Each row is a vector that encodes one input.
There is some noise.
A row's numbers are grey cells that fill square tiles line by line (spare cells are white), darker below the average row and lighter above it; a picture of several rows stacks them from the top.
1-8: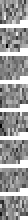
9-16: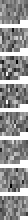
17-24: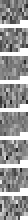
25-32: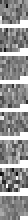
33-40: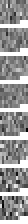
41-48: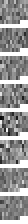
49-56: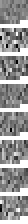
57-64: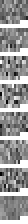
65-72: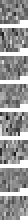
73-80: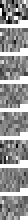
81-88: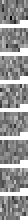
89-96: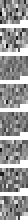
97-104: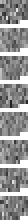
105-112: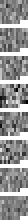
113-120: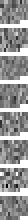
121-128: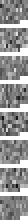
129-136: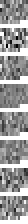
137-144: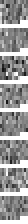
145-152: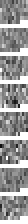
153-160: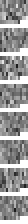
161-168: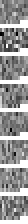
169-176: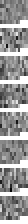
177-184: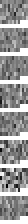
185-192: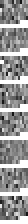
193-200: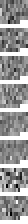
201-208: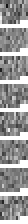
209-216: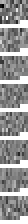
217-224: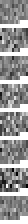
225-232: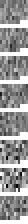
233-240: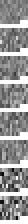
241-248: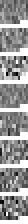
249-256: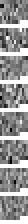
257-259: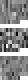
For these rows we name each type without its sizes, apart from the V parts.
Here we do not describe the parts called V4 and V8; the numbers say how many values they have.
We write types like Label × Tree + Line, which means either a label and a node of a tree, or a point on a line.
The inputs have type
Line × (Line × V4 + V8).
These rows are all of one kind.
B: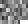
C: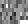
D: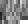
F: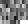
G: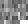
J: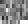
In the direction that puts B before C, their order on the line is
B, D, J, G, F, C.
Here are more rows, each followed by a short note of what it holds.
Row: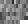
a point on a line and a value of V8
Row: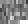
a point on each of two lines and a value of V4
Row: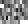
a point on a line and a value of V8
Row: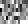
a point on each of two lines and a value of V4
